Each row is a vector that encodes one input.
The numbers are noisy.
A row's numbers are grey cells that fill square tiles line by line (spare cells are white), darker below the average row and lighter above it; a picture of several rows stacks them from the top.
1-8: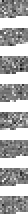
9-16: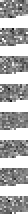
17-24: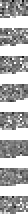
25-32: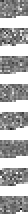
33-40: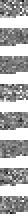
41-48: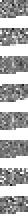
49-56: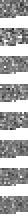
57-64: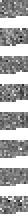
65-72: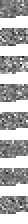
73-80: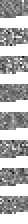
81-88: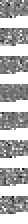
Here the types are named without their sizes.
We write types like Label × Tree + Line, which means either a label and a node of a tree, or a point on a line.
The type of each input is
Bool × Label × Label + Line.
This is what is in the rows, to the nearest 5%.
About 65% of them hold two labels and a true/false value. The rest hold a point on a line.
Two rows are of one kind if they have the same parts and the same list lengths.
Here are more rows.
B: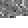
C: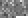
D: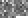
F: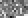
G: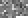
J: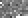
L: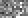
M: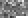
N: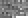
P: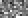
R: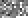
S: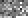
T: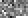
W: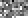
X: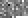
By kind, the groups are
B, C, D, G, J, M, N, W, X
F, L, P, R, S, T

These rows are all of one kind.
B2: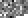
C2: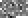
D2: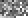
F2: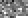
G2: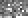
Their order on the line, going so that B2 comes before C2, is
B2, C2, F2, G2, D2.
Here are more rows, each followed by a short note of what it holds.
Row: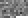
two labels and a true/false value
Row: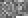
two labels and a true/false value
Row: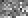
a point on a line
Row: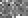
two labels and a true/false value
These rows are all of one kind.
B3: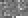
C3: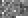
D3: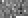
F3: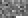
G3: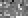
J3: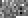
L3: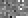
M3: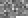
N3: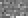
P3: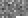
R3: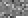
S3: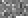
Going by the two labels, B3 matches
F3, G3, L3 and N3.
